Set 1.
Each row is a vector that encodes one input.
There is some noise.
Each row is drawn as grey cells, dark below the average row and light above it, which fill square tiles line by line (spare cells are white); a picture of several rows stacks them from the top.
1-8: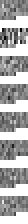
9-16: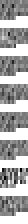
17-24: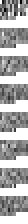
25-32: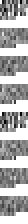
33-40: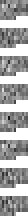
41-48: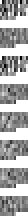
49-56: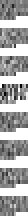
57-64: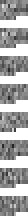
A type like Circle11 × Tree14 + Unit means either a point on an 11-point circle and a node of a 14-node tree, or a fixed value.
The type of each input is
Bool × Label6 + Unit.
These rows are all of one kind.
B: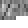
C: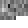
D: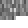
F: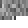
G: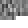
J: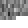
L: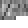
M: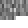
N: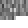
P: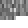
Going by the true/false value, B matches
C, F and L.
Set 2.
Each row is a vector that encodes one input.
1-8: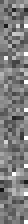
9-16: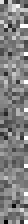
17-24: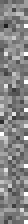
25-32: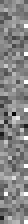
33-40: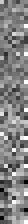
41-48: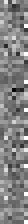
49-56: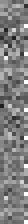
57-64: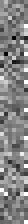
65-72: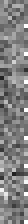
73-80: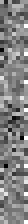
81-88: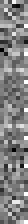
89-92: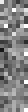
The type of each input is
Line5 + Tree10.
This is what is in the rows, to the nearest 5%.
About 40% of them hold a point on a 5-point line. The rest hold a node of a 10-node tree.
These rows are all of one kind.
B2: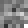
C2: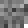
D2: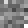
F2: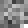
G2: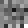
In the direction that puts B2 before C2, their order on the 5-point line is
B2, F2, D2, G2, C2.
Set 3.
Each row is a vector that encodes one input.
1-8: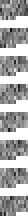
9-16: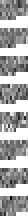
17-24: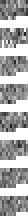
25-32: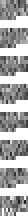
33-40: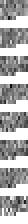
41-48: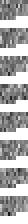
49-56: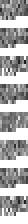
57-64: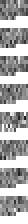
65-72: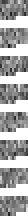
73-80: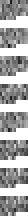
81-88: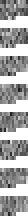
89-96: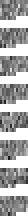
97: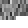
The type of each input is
List2(Line7).
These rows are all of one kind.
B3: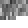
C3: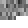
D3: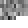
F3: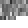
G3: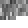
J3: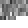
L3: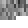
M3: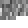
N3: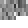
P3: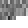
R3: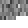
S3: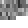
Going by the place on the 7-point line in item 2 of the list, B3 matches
G3 and M3.
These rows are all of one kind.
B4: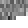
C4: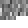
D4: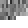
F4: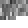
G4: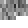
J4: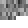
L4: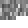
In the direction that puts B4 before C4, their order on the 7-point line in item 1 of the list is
G4, J4, B4, D4, L4, C4, F4.
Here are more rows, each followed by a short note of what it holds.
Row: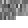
a list of two items
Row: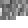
a list of two items
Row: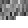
a list of one item
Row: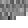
a list of two items
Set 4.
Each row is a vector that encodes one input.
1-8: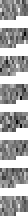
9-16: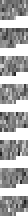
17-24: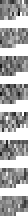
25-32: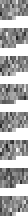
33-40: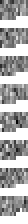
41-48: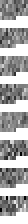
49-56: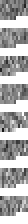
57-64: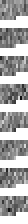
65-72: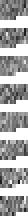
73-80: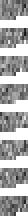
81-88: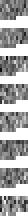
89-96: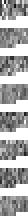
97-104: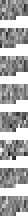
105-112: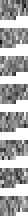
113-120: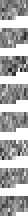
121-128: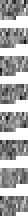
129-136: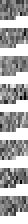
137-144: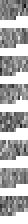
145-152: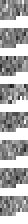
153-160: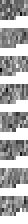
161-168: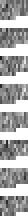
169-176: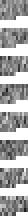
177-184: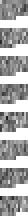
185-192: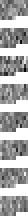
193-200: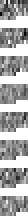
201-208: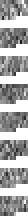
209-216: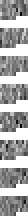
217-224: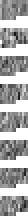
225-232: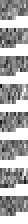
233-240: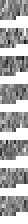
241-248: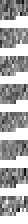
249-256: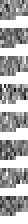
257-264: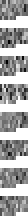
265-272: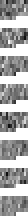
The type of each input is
List2(Line11).
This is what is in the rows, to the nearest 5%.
All of them are lists of up to two points on an 11-point line: a few are empty, 50% hold one and 50% two.
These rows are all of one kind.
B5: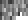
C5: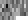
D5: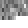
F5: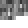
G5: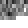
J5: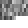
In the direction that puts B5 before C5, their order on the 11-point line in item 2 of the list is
J5, B5, F5, D5, G5, C5.
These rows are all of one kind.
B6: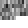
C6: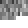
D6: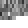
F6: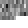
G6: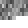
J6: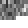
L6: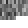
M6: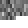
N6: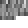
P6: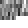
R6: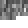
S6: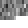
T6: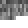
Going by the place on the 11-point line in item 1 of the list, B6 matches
G6 and S6.
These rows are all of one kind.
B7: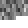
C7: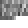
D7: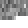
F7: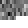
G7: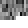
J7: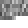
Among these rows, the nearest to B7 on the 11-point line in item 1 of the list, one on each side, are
F7 and G7.
